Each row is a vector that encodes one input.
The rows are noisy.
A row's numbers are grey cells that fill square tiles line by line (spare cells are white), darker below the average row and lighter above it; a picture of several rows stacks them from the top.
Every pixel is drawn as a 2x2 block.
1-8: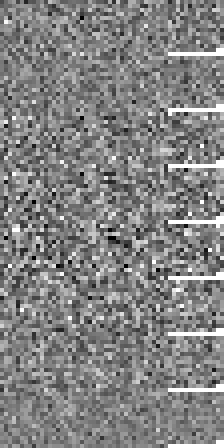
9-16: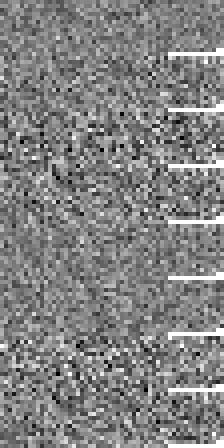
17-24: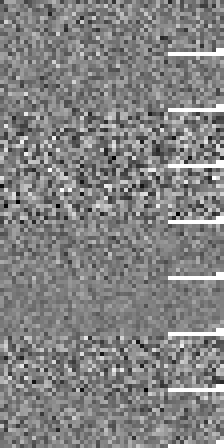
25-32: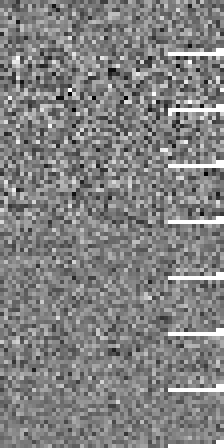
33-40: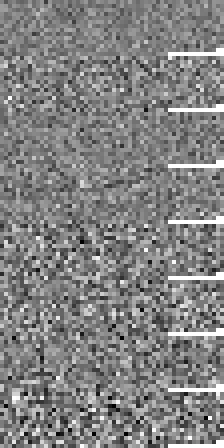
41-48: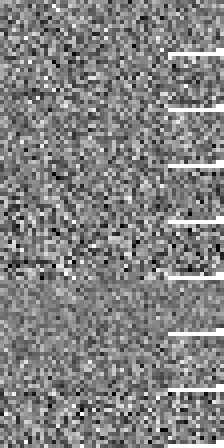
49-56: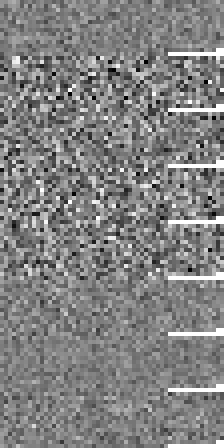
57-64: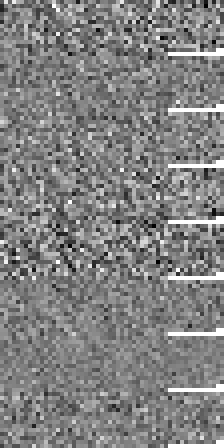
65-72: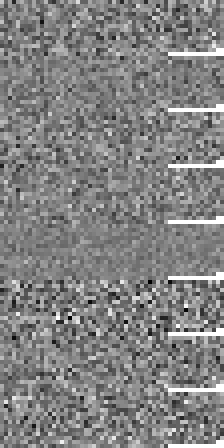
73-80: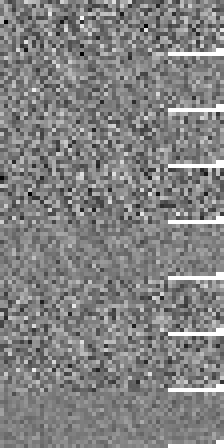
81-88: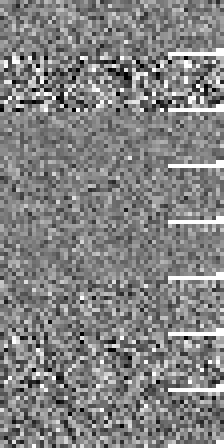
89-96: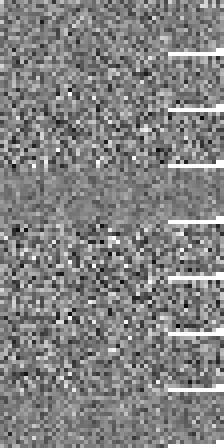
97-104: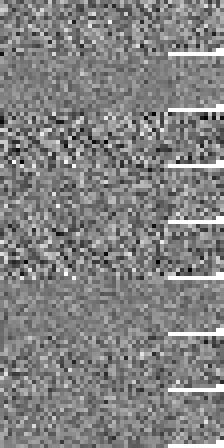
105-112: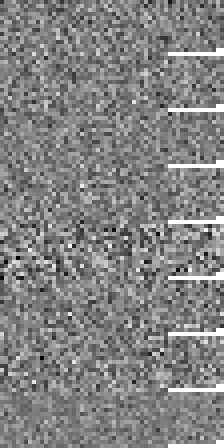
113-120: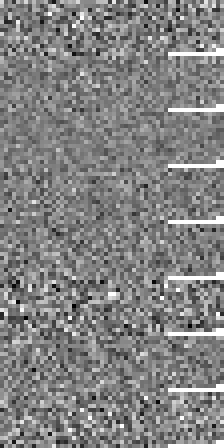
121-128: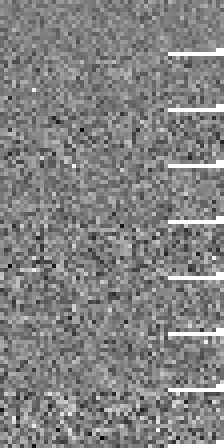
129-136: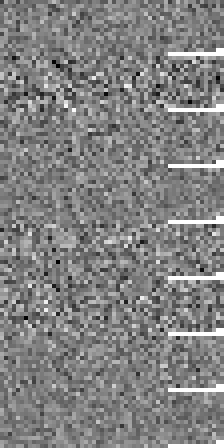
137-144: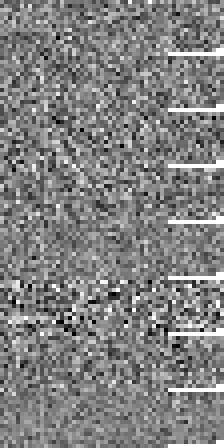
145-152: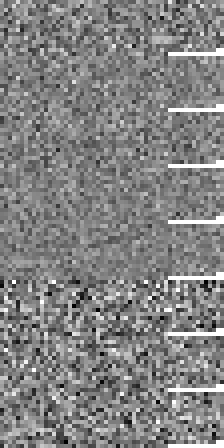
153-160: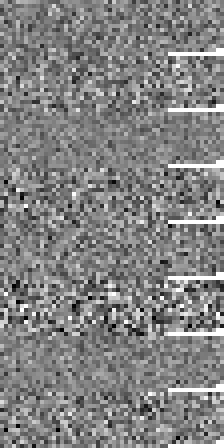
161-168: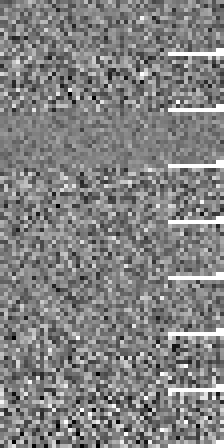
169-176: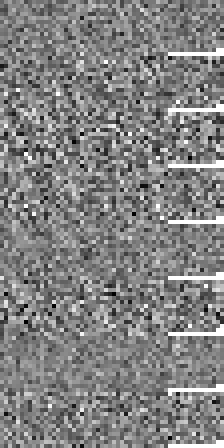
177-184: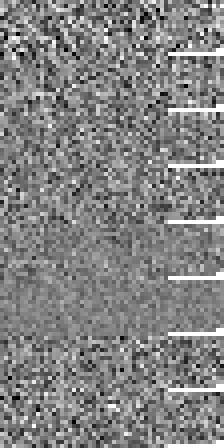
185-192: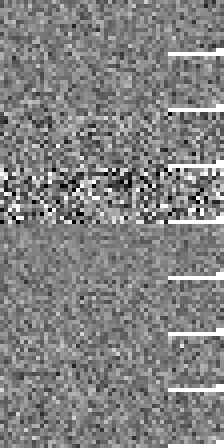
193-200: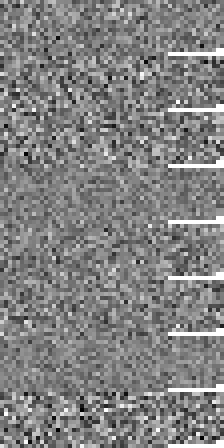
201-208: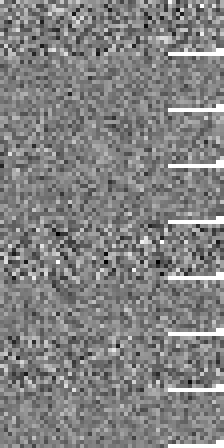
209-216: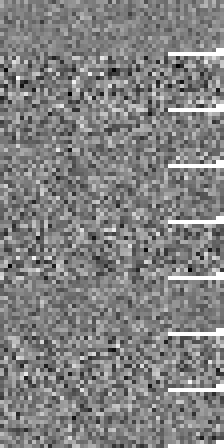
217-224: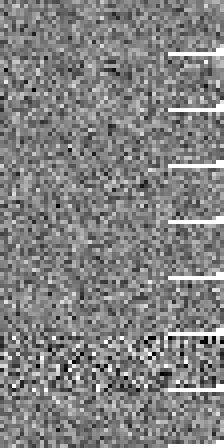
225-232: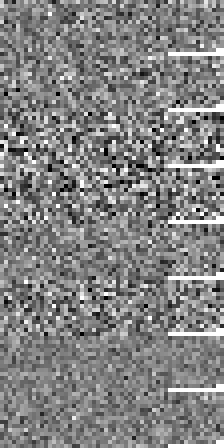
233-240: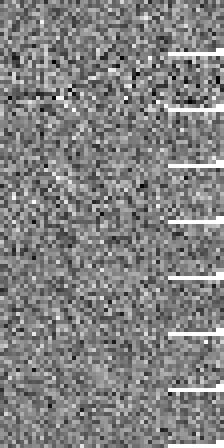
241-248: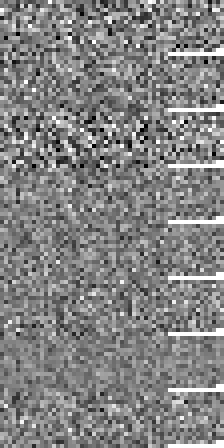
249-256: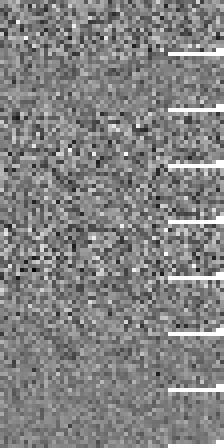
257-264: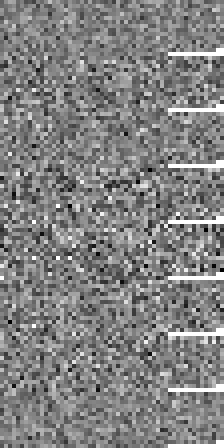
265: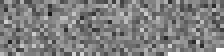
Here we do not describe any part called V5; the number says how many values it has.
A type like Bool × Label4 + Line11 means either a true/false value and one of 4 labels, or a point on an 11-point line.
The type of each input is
(Bool × Bool × Bool × Bool + Unit) × Line10 + Line6 + V5 × V5.
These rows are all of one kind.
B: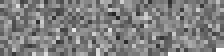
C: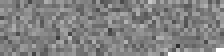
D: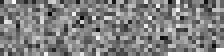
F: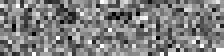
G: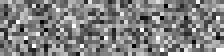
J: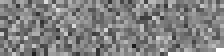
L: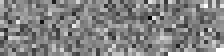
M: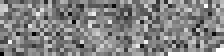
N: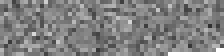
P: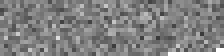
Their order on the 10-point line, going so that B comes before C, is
D, M, J, B, P, N, G, C, F, L.
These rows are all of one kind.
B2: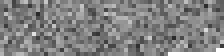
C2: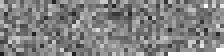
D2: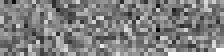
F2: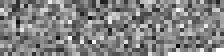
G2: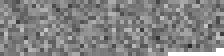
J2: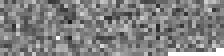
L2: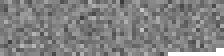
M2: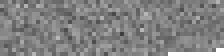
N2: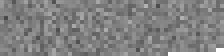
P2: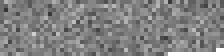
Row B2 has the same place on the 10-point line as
D2, L2, M2 and N2.
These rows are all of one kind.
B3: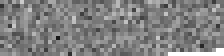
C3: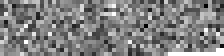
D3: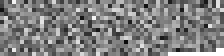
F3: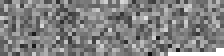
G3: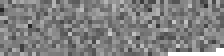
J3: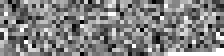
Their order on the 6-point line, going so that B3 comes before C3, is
J3, F3, D3, G3, B3, C3.
